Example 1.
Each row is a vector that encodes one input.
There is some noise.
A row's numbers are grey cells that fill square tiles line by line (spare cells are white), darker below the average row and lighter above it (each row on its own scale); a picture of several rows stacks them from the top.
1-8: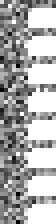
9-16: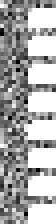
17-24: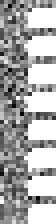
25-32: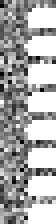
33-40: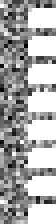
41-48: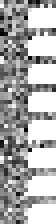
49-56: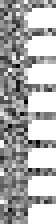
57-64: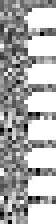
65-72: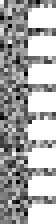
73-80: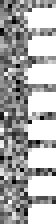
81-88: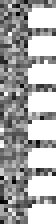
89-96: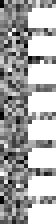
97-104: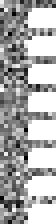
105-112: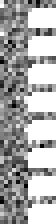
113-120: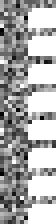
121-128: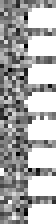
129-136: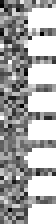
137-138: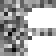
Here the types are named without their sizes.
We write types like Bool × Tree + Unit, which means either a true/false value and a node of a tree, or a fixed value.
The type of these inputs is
Bool × Bool × Bool × Bool.
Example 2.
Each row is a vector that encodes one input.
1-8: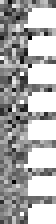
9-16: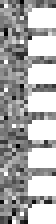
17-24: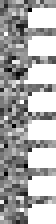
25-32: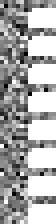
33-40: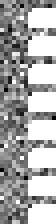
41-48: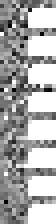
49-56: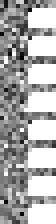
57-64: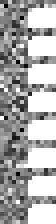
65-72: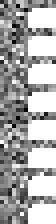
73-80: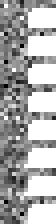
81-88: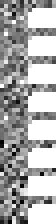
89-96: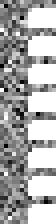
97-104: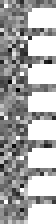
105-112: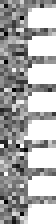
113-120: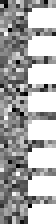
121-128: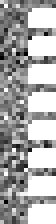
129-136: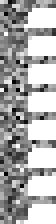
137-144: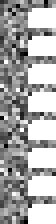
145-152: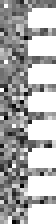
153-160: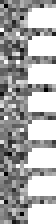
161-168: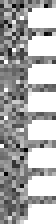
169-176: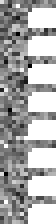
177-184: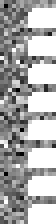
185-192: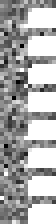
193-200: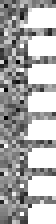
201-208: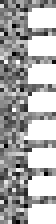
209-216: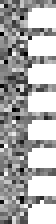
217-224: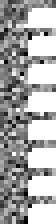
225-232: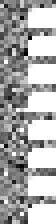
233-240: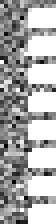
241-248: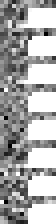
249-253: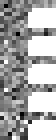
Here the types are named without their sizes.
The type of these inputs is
Circle.
